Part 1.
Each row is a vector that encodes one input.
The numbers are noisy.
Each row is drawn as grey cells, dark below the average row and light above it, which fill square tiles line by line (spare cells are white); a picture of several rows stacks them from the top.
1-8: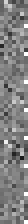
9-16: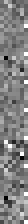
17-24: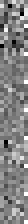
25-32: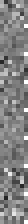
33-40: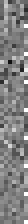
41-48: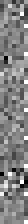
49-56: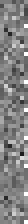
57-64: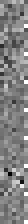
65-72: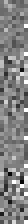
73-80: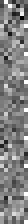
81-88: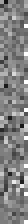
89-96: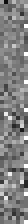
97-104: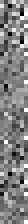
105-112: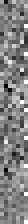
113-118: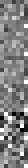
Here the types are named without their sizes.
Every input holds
either a point on a line and a true/false value, or a node of a tree.
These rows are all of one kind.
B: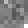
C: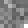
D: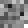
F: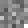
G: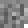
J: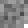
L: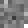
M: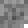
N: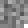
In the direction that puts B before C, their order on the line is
L, B, G, F, D, N, M, C, J.
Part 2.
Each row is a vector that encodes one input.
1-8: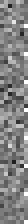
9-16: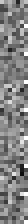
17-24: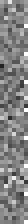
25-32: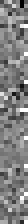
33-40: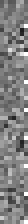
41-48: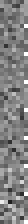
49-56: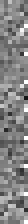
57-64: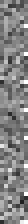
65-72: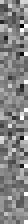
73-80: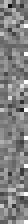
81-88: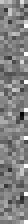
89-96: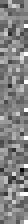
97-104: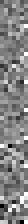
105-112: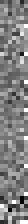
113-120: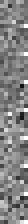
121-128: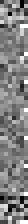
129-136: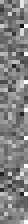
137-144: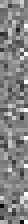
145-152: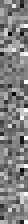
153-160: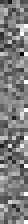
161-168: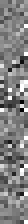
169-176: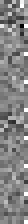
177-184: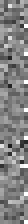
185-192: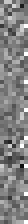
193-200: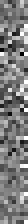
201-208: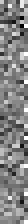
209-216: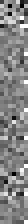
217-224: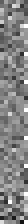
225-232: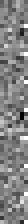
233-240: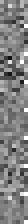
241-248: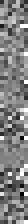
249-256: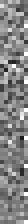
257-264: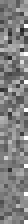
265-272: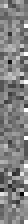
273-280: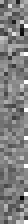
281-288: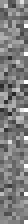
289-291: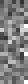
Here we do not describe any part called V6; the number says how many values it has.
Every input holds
four true/false values, together with either a node of a 10-node tree, or a value of V6.
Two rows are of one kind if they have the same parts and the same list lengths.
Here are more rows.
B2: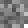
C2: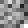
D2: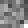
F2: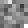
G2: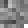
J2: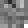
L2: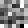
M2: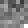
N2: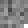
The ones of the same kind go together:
B2, D2, J2, L2, M2, N2
C2, F2, G2

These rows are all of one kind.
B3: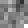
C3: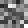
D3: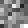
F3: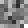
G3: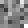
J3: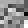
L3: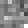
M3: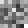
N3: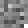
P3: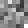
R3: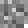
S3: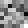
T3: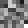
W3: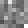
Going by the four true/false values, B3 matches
F3, M3 and P3.
